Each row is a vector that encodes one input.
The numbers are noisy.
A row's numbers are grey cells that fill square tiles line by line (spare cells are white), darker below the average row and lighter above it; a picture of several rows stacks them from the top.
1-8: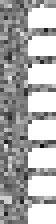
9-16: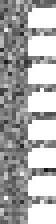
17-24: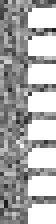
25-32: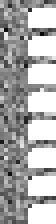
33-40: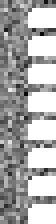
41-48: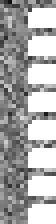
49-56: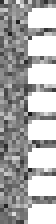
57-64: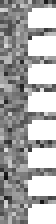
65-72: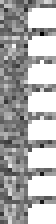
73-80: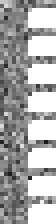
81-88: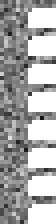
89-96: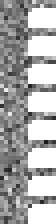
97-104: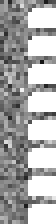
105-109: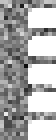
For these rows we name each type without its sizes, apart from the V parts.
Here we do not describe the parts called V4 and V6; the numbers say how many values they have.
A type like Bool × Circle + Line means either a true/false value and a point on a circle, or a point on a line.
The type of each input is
Bool × (Line + V4) × V6.
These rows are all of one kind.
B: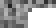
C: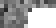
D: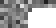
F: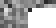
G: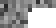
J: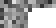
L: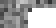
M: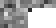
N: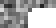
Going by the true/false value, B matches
D and N.
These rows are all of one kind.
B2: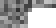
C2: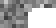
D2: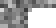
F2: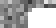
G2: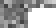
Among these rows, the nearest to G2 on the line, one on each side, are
C2 and D2.
